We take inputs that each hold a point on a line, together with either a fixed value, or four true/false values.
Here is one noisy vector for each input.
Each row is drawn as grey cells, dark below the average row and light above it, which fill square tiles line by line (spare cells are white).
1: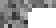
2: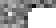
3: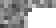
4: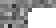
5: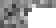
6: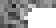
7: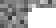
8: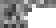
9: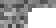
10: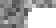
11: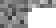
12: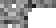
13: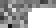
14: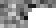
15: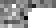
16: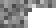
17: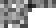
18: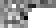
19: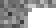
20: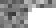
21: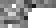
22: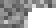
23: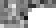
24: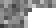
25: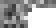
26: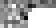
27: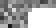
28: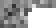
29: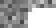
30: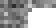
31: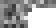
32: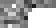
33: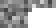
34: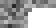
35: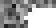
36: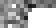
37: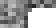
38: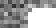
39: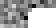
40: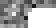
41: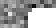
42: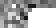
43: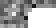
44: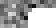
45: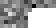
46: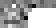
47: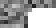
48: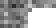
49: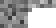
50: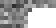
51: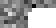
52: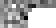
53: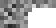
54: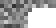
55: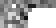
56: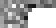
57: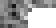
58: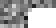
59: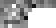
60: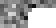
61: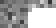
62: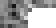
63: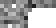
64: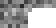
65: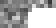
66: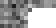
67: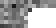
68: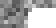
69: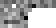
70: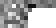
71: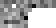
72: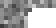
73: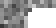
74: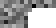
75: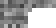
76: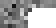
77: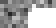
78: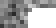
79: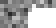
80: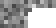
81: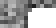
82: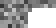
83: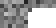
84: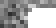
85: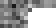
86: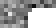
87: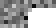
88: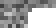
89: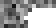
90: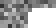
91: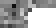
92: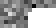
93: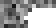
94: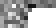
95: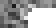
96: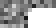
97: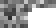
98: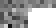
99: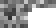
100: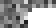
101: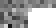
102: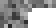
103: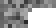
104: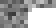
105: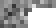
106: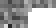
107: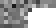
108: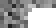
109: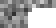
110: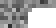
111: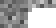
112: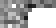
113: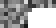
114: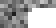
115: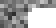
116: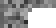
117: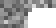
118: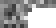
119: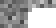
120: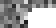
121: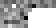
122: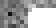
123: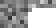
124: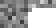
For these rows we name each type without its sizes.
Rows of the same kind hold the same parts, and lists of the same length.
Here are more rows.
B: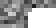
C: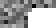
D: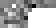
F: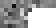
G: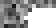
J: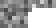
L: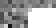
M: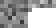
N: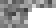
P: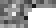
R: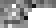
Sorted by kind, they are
B, C, D, F, J, L, M, N, P, R
G

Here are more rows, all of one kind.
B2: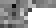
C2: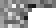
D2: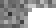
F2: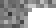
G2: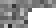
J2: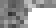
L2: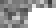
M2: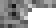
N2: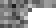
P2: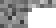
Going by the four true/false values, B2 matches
C2 and G2.
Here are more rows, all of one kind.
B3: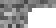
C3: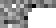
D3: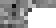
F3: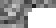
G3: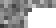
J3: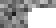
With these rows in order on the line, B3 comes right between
D3 and F3.
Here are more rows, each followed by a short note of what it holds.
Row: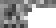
a point on a line
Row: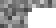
a point on a line and four true/false values
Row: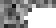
a point on a line
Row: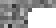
a point on a line and four true/false values
